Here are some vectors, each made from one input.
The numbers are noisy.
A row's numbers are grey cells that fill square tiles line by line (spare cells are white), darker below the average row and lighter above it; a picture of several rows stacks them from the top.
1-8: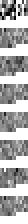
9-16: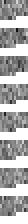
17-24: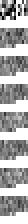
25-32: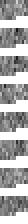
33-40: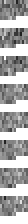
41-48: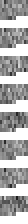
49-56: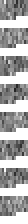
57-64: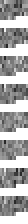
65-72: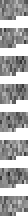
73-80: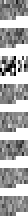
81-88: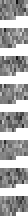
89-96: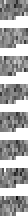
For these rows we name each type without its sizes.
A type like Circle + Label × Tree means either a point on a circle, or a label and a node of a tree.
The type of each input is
Bool × Tree × (Tree + Unit) + Unit.
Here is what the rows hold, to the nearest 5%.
About 5% of them hold a fixed value. The rest hold a node of a tree and a true/false value, together with either a fixed value, or a node of a tree.
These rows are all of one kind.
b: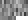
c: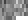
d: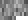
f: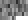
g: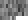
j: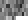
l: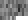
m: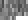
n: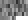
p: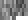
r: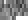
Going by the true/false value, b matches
c and d.
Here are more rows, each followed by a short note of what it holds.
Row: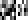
a fixed value
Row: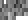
a node of each of two trees and a true/false value
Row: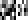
a fixed value
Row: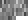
a node of a tree and a true/false value
